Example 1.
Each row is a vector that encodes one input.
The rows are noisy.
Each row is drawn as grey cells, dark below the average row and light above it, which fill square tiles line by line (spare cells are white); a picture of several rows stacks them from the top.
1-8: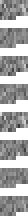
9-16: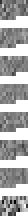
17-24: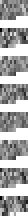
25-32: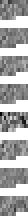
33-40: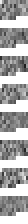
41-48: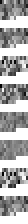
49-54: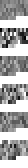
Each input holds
a list of up to two points on a 5-point line.
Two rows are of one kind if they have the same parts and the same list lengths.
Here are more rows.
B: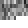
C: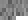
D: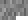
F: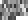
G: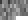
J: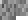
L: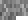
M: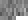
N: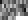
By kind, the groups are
B
C, F, G, L, M
D, J, N

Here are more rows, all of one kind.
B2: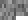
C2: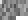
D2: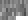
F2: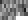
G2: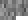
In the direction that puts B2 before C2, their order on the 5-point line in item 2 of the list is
B2, F2, C2, G2, D2.
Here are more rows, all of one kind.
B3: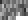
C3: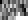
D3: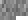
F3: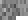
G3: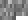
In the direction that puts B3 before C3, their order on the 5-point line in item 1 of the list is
G3, B3, C3, D3, F3.
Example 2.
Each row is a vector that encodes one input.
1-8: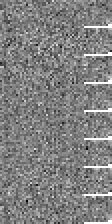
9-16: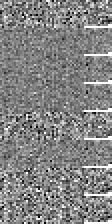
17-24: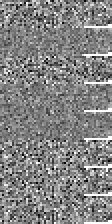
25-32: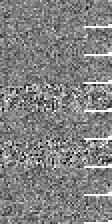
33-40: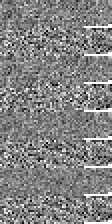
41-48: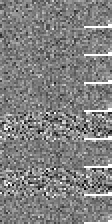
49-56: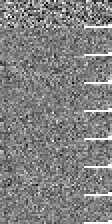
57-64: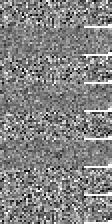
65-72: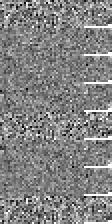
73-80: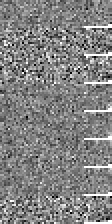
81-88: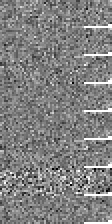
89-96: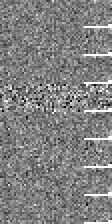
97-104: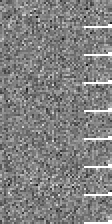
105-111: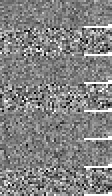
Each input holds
either one of 5 labels, or a point on an 11-point line.
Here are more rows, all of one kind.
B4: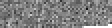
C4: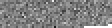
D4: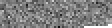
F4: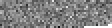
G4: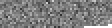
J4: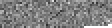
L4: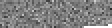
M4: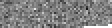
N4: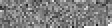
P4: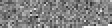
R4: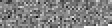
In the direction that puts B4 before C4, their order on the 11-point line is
R4, P4, B4, M4, L4, C4, G4, J4, D4, F4, N4.
